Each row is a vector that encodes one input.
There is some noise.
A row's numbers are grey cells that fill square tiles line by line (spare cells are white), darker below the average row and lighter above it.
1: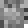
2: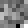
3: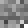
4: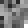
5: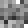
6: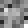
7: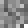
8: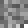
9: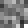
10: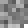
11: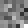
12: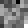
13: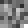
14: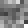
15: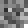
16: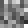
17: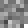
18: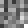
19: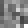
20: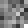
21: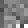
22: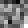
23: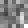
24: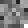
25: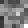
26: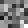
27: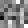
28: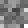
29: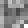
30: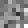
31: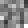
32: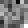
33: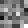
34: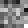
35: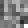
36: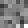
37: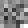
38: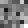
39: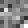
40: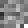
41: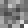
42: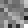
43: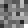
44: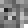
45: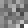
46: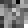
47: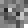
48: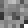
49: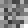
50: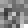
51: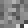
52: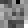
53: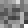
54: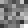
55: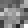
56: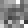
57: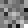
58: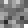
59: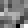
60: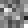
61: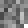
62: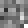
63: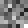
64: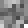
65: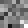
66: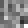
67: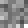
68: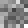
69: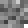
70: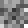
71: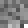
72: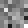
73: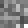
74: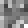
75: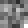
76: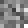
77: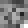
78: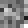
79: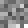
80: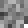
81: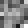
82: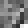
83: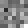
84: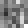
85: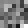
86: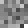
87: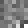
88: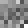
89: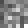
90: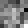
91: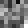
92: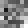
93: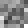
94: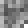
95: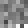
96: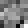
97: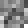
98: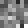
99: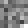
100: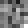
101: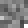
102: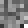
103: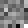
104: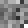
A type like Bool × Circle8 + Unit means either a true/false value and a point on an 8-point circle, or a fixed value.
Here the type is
Line5 × (Line5 + Tree7).
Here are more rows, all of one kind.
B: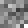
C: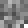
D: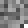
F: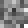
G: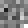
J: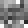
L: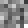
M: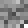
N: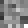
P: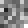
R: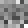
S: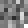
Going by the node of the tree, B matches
J, L and M.
